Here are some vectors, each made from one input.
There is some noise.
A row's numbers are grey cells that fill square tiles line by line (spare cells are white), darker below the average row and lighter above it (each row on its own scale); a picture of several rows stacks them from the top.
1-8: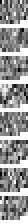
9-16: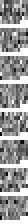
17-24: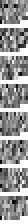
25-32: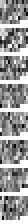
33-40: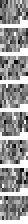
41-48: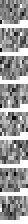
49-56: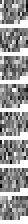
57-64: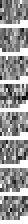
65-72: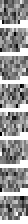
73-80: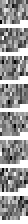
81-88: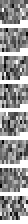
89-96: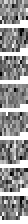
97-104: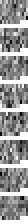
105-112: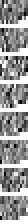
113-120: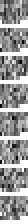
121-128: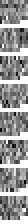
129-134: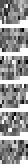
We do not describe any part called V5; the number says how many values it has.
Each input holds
a list of up to two items, each a true/false value and a value of V5.
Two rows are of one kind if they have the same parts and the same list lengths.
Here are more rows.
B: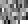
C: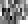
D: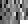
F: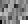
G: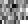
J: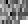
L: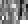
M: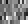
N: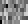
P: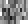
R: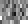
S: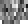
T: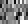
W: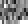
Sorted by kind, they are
B, D, J, L, M, S, T, W
C, P
F, G, N, R

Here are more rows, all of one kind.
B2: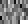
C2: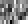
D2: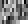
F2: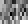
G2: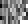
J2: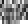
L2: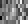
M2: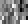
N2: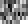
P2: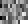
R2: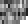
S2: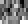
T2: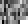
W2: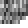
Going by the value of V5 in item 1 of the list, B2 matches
G2, L2 and P2.
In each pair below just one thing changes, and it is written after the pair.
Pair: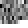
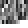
the value of V5 in item 2 of the list
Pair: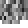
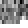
the true/false value in item 2 of the list
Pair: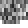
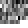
the true/false value in item 2 of the list
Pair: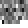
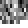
the true/false value in item 1 of the list
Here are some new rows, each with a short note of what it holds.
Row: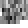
the empty list
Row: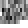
the empty list
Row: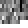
a list of two items
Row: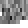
the empty list
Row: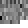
a list of two items
